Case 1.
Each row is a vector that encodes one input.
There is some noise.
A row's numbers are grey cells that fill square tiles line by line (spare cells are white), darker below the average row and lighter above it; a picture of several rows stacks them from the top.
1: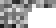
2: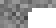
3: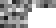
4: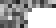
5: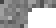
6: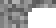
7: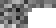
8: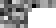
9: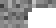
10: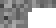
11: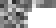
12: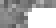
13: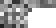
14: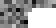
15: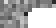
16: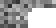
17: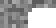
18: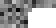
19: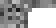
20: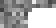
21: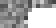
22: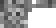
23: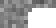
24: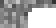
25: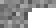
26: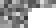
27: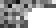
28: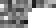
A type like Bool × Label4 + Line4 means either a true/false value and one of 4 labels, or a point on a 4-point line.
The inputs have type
Circle6.
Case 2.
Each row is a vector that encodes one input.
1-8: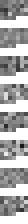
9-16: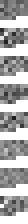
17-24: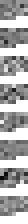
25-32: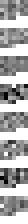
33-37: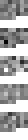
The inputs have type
Label5.
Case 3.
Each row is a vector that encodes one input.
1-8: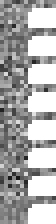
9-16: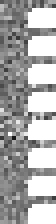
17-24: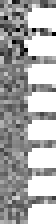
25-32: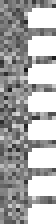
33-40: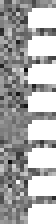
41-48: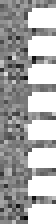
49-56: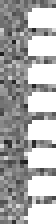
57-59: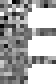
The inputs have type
Circle6.
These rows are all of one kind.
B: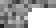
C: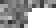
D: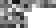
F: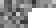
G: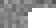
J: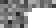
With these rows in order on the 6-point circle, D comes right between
F and J.
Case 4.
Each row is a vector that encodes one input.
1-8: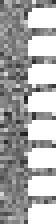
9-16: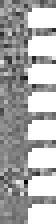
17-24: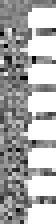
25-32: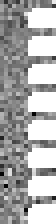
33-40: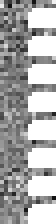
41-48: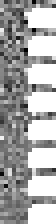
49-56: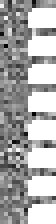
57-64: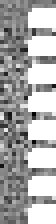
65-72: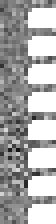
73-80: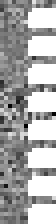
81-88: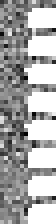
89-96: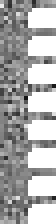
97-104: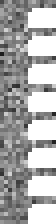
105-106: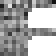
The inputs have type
Line9.
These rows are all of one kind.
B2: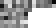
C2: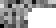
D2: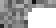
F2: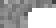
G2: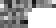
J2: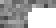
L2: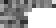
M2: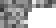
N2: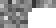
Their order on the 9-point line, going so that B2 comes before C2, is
J2, B2, D2, F2, N2, C2, G2, L2, M2.
